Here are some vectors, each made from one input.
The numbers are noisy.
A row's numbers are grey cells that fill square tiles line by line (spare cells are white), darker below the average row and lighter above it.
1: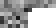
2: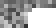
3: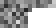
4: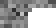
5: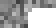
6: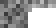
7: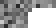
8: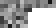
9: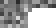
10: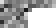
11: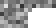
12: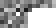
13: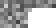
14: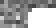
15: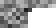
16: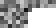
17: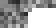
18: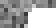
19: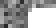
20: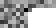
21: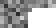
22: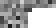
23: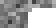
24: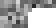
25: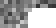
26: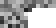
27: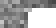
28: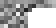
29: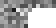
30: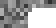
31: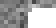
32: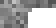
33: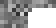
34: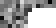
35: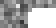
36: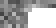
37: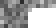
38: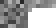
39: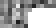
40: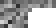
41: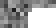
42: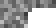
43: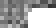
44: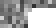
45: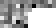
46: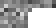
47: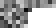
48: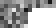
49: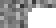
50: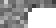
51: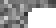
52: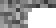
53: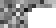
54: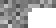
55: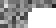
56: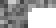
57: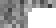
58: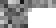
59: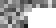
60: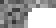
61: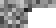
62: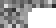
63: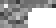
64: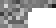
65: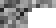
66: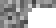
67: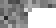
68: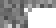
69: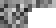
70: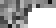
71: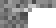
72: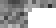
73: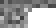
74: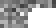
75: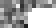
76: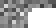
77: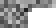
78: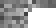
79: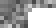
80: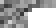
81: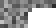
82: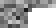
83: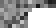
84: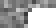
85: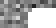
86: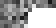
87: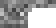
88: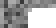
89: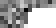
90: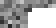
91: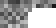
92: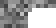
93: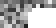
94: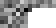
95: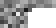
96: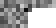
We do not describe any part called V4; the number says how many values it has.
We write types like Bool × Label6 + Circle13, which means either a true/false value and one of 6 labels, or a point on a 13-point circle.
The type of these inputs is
(Bool × V4 + Unit) × Line5.
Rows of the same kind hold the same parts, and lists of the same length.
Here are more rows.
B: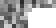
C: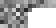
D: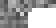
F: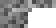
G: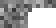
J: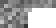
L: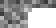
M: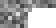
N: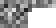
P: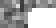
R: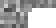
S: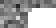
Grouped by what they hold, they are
B, D, F, G, J, L, M, P, R, S
C, N

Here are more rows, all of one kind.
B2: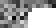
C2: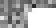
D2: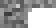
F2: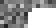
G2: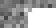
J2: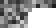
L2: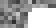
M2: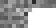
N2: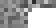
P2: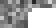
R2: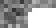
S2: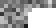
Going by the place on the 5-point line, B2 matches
M2 and N2.
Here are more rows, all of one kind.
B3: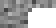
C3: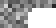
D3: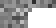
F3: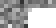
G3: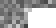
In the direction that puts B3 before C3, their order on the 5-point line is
D3, B3, F3, G3, C3.
